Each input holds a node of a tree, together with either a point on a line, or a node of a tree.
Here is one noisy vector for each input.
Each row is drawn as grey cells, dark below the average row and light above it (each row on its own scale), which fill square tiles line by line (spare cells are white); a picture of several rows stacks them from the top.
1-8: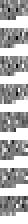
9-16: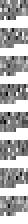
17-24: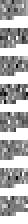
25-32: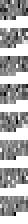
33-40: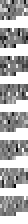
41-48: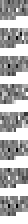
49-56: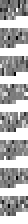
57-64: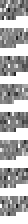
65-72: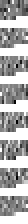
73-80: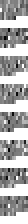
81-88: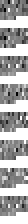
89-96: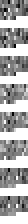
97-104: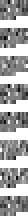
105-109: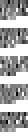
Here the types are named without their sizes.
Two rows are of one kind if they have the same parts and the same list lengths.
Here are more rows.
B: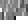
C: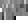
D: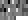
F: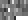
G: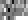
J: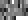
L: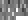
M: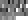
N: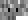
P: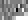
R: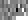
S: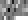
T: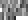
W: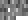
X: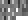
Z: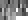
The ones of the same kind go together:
B, C, G, N, P, R, S, T
D, F, J, L, M, W, X, Z

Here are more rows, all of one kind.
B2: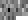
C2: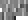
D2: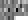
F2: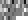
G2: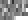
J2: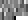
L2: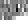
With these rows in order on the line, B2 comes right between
C2 and J2.
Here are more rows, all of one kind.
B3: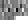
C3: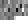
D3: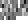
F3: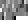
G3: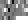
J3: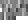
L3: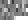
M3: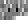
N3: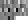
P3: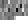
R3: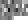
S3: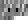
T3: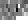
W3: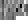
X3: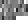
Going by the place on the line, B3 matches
C3, L3, P3 and W3.
